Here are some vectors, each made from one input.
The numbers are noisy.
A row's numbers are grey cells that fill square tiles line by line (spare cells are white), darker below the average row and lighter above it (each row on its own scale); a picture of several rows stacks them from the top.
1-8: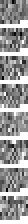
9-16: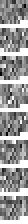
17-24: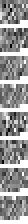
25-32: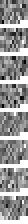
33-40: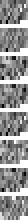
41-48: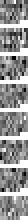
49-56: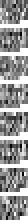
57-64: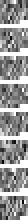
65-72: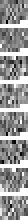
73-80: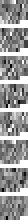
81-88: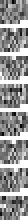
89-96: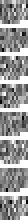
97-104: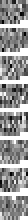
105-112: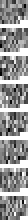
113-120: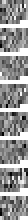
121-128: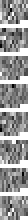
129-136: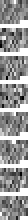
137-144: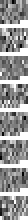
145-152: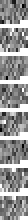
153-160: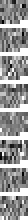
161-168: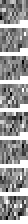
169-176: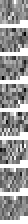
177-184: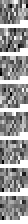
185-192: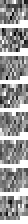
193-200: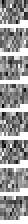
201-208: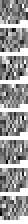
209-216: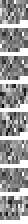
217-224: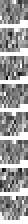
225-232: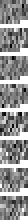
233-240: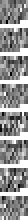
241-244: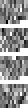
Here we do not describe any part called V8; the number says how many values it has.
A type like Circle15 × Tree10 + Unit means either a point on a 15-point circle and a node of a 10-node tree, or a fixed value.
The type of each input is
Bool × V8 + List3(Line5).
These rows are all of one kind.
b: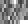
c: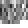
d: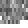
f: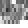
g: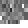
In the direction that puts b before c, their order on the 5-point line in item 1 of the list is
g, d, f, b, c.
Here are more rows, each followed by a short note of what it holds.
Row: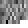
a true/false value and a value of V8
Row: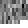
the empty list
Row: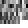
a list of two items
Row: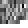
a true/false value and a value of V8
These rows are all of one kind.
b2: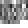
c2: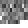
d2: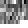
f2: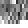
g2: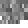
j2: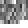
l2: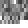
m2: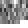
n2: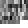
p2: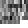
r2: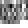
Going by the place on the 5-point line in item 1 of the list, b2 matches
m2, n2, p2 and r2.
